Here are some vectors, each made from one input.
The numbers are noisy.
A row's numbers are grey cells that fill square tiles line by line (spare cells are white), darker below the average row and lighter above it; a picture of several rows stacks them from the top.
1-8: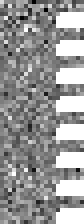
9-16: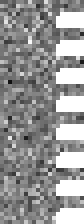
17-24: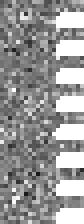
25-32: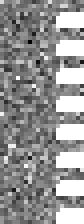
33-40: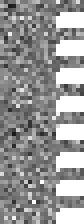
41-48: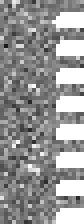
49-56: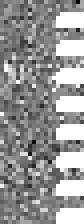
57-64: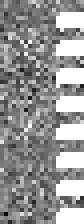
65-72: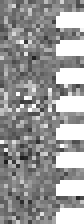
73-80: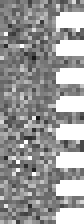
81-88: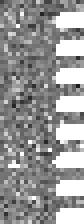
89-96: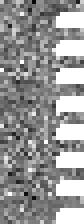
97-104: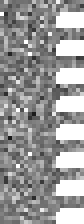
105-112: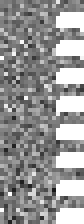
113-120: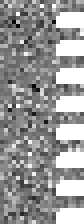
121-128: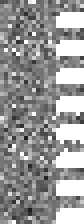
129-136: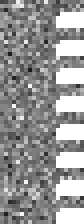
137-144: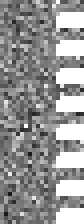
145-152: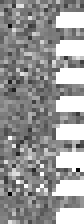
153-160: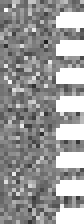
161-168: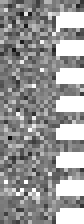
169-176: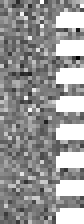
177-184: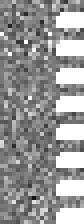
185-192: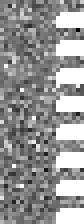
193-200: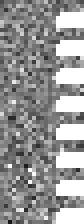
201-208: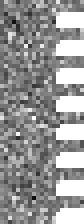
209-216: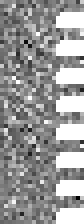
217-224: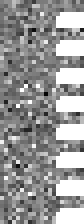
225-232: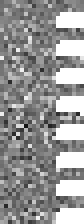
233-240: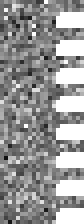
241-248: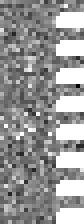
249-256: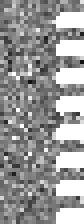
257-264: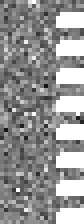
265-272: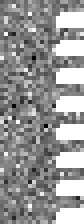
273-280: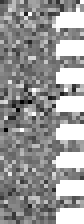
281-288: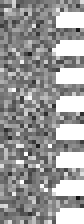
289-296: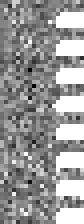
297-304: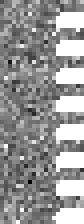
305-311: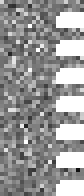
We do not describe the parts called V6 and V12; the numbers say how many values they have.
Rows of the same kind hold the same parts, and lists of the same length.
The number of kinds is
3.
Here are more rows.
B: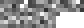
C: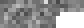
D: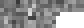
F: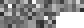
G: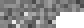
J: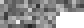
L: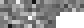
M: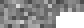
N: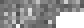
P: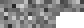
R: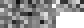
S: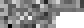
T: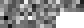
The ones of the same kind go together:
B, F, P, R, S, T
C, G, L, M, N
D, J

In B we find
a node of a 7-node tree and a true/false value.
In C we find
a value of V6 and a value of V12.
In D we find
a point on an 8-point line and a value of V6.
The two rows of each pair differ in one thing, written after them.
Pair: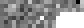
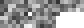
the value of V6
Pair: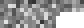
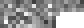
the value of V12
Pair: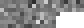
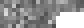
the value of V6
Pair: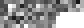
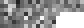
the value of V12
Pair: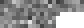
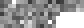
the value of V6
